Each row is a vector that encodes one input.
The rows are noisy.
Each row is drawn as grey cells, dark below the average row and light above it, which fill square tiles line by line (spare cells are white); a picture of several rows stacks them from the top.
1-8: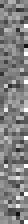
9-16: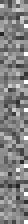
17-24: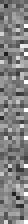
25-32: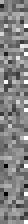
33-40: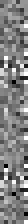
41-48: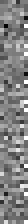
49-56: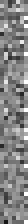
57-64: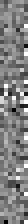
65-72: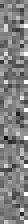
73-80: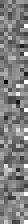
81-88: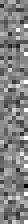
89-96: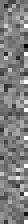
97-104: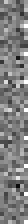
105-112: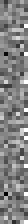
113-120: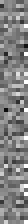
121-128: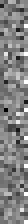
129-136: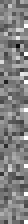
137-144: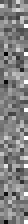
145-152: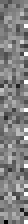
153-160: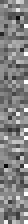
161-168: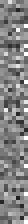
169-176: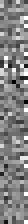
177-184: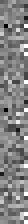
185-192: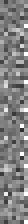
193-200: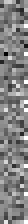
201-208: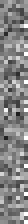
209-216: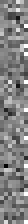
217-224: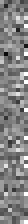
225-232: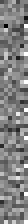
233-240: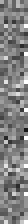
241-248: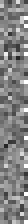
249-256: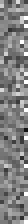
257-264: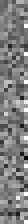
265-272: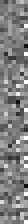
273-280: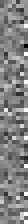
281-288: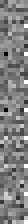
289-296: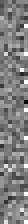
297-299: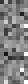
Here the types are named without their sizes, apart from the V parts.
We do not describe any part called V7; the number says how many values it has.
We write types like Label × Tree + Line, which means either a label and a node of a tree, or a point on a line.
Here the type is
List(Bool × V7).
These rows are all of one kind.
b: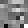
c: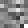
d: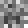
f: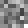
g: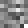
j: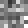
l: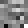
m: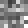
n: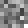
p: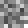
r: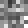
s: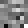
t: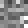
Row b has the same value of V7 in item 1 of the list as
c, g, l and s.
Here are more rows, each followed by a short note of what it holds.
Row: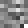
a list of one item
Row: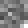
a list of two items
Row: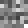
a list of one item
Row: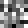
the empty list
